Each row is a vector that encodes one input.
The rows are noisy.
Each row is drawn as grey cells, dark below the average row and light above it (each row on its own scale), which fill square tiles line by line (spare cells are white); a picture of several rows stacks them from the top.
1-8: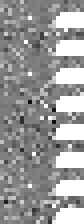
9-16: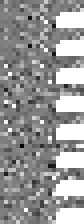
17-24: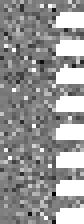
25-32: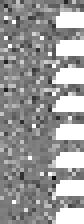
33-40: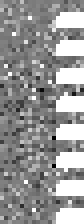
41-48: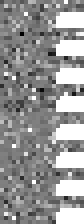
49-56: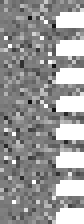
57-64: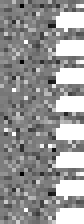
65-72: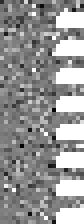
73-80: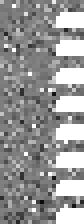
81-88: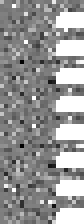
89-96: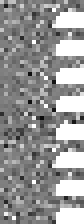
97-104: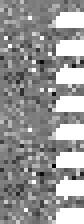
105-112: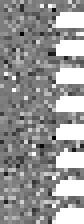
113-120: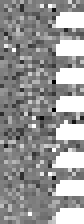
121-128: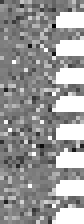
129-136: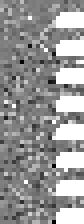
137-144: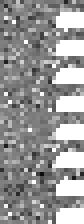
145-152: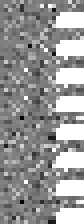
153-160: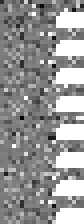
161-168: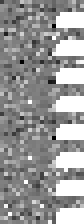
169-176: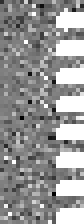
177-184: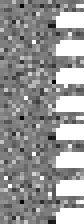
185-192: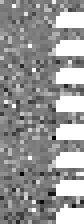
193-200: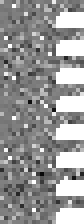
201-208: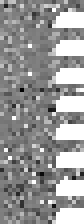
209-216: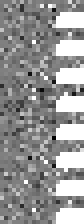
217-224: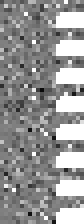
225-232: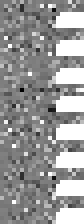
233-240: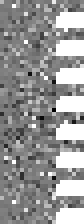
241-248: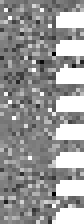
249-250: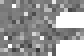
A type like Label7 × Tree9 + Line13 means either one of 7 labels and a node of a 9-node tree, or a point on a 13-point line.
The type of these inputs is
Label12.
